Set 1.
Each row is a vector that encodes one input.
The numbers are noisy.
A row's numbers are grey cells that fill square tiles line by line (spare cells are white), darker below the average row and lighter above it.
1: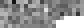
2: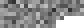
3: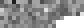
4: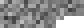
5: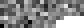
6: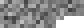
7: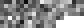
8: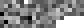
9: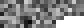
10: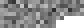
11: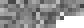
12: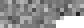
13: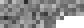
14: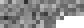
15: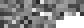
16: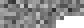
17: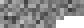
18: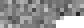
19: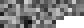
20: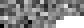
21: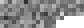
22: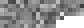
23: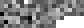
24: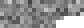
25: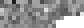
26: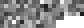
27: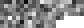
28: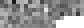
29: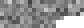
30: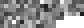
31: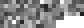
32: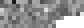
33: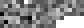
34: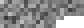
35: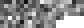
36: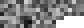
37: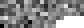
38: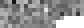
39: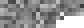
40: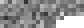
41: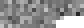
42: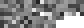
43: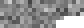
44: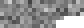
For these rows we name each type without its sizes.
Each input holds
either a point on a line, or three true/false values.
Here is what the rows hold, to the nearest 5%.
About 40% of them hold a point on a line. The rest hold three true/false values.
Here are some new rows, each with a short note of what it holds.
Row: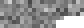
three true/false values
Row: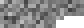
three true/false values
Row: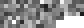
a point on a line
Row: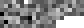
a point on a line
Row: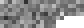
three true/false values
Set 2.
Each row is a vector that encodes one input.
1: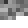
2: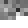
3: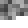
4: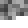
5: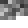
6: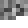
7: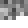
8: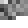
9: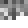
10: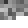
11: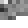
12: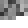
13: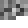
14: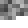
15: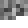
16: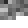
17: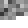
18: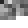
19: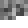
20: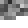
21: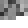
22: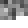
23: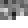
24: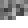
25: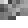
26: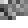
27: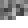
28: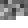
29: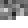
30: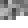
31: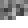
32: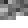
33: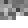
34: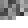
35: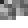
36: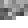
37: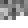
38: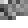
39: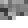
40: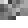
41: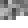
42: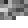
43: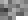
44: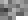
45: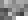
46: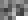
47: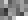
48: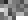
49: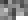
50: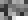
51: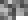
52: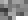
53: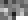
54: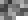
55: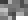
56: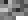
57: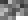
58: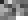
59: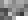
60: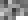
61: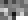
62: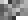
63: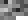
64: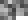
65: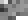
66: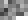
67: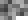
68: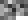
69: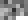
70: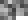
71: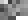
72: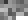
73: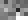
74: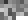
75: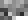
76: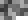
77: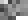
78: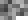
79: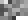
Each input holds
either a node of a 9-node tree, or a node of an 11-node tree.
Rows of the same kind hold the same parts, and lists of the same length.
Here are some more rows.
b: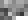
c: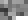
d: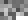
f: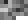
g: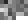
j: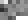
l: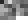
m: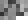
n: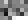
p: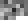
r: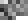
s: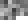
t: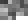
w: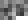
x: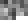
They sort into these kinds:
b, c, j, m, n, r, w
d, f, g, l, p, s, t, x

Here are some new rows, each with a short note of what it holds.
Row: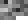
a node of an 11-node tree
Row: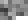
a node of a 9-node tree
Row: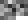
a node of an 11-node tree
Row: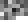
a node of an 11-node tree
